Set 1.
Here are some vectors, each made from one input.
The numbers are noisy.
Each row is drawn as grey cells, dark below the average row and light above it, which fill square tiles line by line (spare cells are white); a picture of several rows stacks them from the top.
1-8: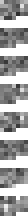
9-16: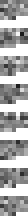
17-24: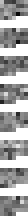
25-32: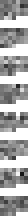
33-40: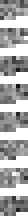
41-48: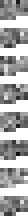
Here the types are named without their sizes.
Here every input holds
two labels.
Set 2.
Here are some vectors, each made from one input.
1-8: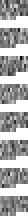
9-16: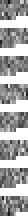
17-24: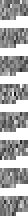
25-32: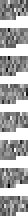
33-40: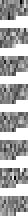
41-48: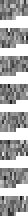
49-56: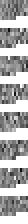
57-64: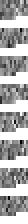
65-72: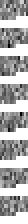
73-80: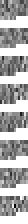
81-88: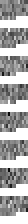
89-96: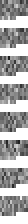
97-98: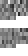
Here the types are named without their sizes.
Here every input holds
a label and a true/false value.
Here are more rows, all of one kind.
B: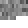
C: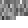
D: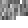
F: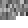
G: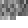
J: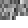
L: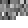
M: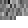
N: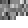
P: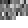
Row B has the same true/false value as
G and M.
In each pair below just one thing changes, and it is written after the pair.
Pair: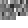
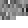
the true/false value
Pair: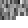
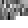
the label
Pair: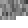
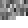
the true/false value
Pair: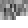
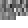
the label
